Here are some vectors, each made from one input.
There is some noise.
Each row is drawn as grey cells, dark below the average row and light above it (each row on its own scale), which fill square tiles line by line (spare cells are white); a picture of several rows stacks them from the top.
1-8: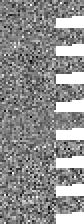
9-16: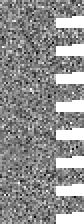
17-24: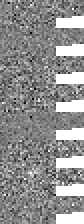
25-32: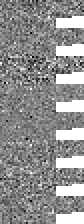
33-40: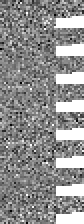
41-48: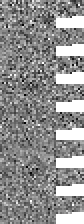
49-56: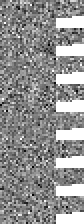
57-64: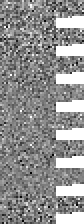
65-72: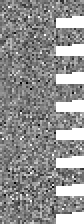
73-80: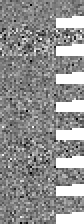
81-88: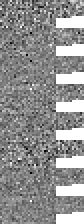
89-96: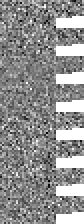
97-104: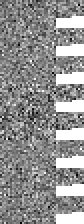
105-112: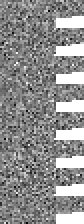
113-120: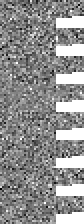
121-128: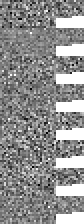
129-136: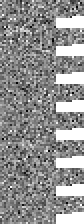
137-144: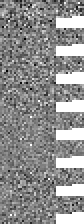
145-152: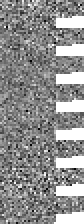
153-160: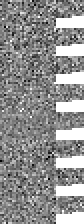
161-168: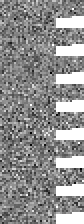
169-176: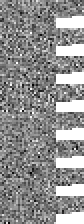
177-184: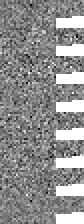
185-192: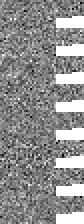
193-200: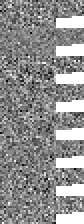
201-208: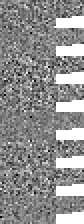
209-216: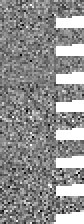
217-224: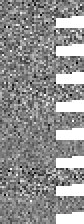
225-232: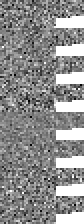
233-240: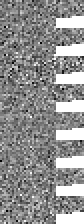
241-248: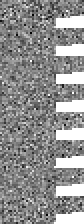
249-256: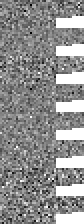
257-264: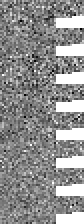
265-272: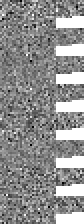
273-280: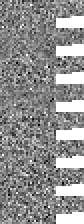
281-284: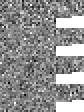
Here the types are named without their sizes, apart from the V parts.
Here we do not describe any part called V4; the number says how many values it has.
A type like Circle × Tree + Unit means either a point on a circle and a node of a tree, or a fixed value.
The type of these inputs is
Bool × Circle × (Circle + Unit) + Line × V4.
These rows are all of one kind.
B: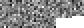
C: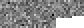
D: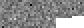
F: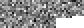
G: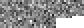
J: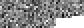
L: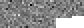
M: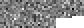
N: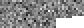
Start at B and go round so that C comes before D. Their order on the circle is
B, J, M, L, N, F, G, C, D.
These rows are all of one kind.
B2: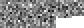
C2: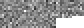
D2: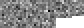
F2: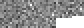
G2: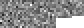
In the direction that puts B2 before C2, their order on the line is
B2, D2, G2, F2, C2.
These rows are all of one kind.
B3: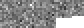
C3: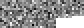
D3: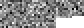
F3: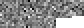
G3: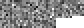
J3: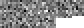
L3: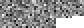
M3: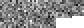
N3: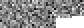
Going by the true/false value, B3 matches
C3, M3 and N3.
